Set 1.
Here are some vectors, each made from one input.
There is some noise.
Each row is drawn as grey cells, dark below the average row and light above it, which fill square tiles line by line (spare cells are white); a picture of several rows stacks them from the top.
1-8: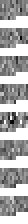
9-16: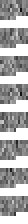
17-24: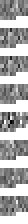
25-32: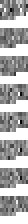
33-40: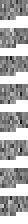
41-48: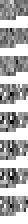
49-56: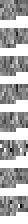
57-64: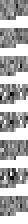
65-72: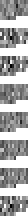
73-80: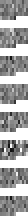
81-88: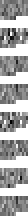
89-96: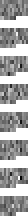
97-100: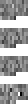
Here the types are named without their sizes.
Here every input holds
either a point on a circle, or four true/false values.
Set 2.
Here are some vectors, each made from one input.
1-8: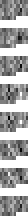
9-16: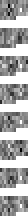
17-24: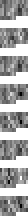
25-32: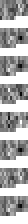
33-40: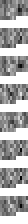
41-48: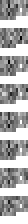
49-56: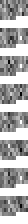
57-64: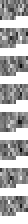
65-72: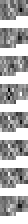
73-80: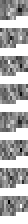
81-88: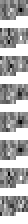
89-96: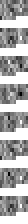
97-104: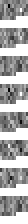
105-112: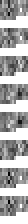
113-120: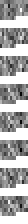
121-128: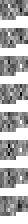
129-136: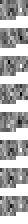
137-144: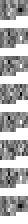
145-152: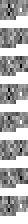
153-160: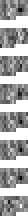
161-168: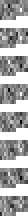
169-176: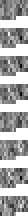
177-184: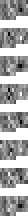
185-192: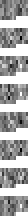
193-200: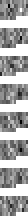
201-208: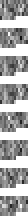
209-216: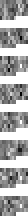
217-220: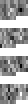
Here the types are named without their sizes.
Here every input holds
either a point on a circle, or four true/false values.
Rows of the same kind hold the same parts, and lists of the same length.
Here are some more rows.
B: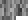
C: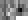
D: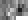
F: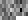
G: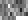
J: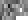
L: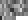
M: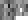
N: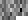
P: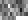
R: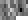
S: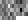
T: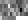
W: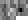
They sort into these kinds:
B, C, D, F, G, N, P, R, S, T, W
J, L, M

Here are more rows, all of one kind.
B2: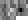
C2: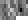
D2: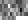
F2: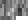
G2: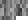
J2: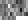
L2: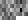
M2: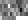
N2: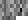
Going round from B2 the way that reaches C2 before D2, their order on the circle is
B2, C2, M2, D2, J2, L2, N2, G2, F2.
